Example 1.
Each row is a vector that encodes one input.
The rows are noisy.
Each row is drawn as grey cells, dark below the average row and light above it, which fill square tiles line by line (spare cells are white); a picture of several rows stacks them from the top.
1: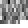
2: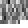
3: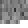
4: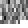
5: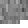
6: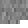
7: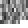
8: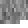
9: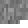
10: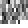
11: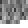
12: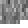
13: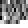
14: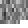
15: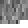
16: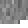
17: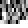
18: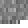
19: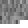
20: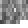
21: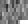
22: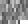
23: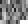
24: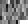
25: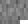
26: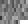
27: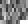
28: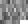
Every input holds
a point on each of two 3-point lines.
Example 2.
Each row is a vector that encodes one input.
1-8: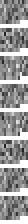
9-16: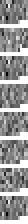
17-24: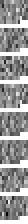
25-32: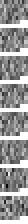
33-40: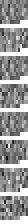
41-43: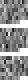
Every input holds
one of 6 labels.
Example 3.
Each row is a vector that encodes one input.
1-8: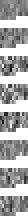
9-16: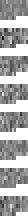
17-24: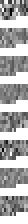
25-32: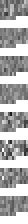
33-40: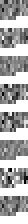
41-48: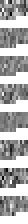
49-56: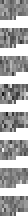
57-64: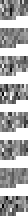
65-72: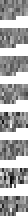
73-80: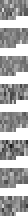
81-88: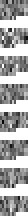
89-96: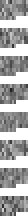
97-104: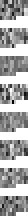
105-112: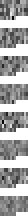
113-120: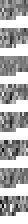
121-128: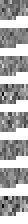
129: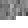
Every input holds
a point on a 10-point circle.
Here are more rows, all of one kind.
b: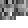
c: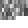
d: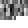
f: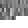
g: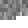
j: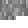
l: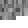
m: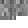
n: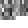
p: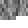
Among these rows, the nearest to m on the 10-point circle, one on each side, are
b and f.
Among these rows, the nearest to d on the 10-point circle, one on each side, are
n and p.
